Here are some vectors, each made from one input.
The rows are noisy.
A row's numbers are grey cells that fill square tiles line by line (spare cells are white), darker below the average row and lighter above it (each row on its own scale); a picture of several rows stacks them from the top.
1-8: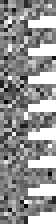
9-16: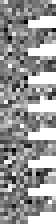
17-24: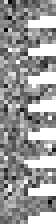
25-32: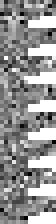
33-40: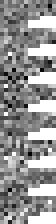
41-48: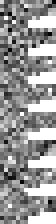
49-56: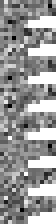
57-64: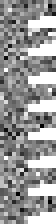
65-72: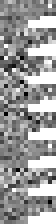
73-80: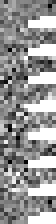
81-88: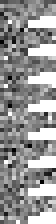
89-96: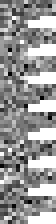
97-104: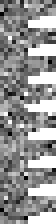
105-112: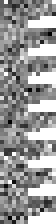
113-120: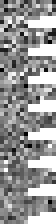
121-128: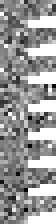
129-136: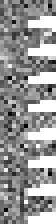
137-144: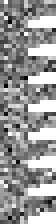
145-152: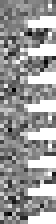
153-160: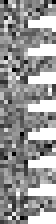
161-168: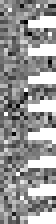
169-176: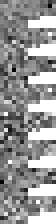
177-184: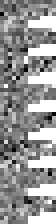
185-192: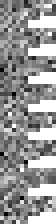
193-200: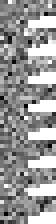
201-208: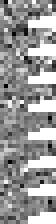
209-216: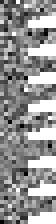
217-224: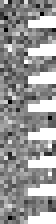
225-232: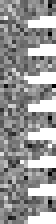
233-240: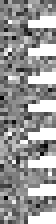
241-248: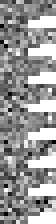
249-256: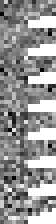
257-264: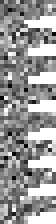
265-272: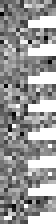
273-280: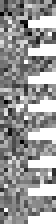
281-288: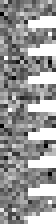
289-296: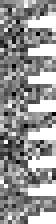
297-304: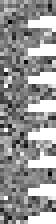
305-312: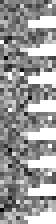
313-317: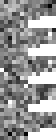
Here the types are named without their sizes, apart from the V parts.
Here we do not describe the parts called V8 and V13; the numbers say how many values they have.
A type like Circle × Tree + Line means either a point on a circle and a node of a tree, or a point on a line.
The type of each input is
((Bool × Circle + Unit) × Label + V13) × V8.
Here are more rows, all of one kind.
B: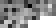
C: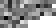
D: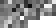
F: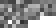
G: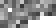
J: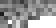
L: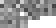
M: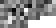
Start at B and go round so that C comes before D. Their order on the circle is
B, C, G, L, J, D, F, M.
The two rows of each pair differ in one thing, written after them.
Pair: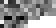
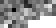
the value of V8
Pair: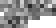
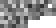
the place on the circle
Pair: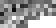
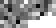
the place on the circle
